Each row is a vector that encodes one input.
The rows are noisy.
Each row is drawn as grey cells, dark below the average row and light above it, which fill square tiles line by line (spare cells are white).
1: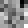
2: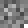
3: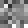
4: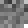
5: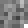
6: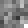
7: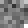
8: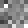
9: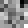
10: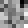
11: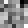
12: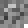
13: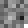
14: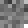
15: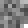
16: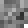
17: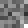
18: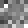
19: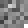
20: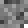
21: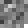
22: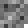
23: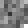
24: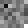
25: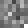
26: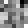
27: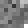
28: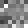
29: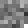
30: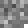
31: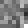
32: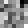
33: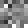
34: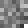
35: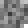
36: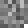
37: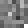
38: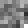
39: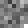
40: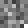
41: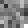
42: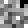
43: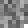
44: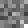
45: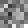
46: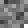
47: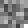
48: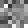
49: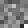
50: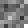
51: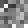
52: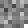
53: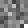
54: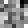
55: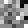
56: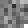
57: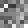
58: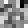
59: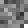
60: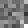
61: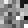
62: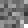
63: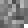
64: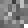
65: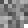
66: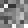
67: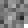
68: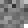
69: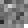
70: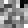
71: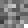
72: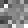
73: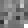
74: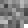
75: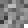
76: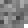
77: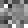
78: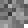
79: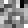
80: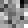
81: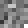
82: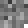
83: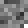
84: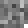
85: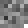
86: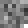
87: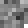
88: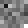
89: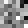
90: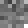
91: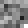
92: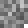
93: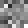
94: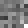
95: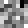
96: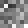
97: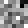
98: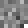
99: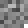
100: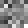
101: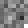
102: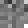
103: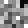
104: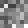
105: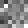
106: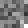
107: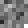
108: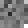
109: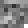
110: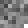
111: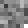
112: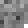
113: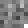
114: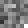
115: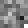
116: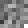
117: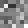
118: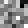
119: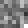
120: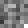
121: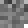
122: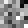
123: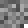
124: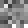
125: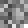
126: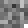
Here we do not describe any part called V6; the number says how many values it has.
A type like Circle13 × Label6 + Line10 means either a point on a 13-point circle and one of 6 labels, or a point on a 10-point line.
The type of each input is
Line4 × List2(V6) + Line5.
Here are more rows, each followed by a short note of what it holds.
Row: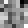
a point on a 5-point line
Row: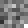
a point on a 4-point line, together with a list of one item
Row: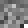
a point on a 4-point line, together with a list of one item
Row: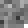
a point on a 4-point line, together with a list of two items
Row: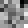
a point on a 5-point line
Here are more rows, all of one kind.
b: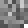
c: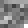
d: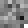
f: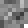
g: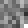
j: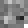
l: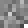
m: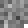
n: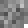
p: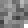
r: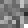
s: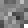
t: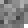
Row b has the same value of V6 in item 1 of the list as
g, p and r.
